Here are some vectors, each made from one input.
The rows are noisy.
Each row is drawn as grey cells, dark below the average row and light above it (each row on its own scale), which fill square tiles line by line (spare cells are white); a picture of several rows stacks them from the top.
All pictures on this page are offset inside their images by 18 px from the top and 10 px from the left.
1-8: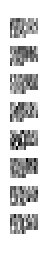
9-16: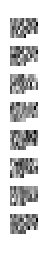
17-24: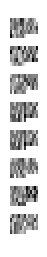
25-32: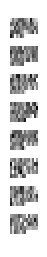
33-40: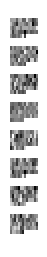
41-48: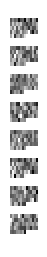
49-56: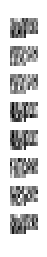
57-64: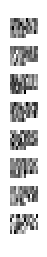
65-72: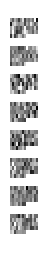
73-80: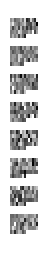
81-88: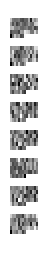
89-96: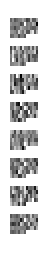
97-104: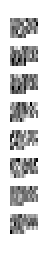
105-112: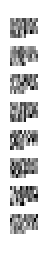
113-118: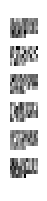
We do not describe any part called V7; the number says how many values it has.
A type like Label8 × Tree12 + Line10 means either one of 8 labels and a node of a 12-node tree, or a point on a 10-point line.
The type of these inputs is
(Bool × Bool × Bool + Unit) × Line6 × V7 + Label5.
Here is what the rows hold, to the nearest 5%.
About 20% of them hold one of 5 labels. The rest hold a point on a 6-point line and a value of V7, together with either a fixed value, or three true/false values.
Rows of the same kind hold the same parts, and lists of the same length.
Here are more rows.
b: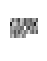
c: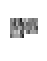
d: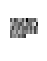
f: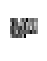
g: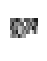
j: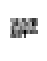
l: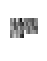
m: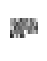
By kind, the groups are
b, c, l, m
d, g
f, j

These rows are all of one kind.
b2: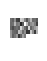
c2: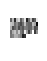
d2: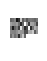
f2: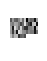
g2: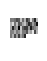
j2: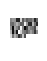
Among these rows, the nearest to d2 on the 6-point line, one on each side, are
g2 and j2.
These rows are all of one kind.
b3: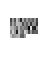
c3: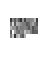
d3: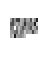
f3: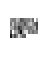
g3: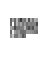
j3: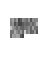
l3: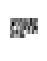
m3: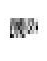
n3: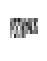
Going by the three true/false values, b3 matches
c3 and g3.
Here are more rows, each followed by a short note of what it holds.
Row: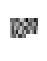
a point on a 6-point line and a value of V7
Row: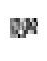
a point on a 6-point line and a value of V7
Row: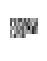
a point on a 6-point line, three true/false values and a value of V7
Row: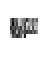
one of 5 labels
